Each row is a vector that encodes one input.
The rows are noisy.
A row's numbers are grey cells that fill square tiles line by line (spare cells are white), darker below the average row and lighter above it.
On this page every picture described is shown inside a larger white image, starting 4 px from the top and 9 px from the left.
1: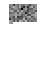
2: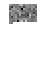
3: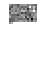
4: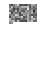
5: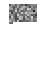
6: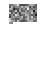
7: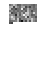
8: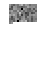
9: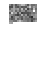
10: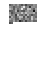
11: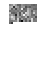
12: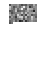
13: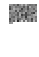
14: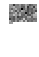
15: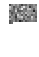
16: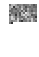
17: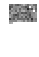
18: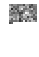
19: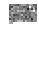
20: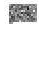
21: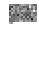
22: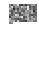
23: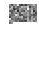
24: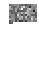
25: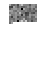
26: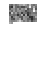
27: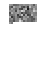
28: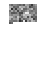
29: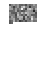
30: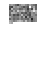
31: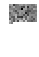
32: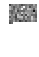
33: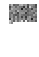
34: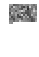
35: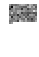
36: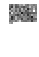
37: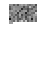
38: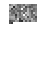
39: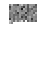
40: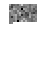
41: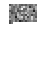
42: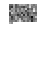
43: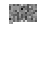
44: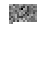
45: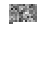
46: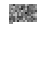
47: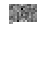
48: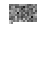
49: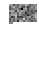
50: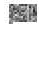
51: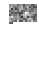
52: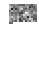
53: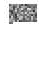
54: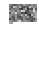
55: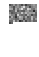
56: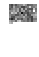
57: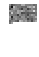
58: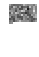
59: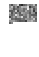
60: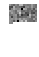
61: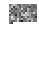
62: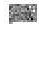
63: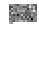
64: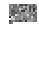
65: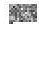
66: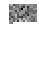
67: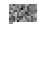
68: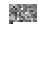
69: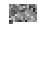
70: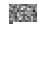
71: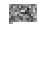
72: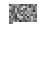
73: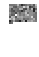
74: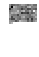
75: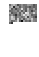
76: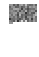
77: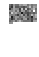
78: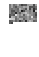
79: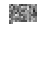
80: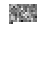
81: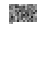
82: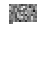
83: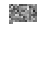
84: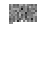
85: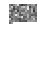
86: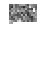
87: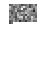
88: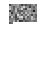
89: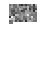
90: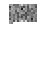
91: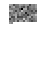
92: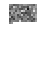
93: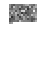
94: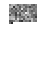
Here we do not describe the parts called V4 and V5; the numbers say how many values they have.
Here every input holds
a point on each of two 3-point lines, together with either a true/false value and a value of V4, or a value of V5.
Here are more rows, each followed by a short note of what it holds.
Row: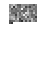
a point on each of two 3-point lines and a value of V5
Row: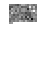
a point on each of two 3-point lines, a true/false value and a value of V4
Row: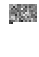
a point on each of two 3-point lines and a value of V5
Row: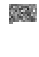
a point on each of two 3-point lines, a true/false value and a value of V4
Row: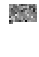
a point on each of two 3-point lines and a value of V5
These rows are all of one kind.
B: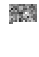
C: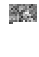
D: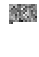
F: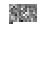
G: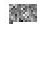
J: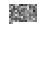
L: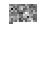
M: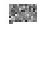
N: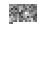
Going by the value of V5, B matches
C, L and N.
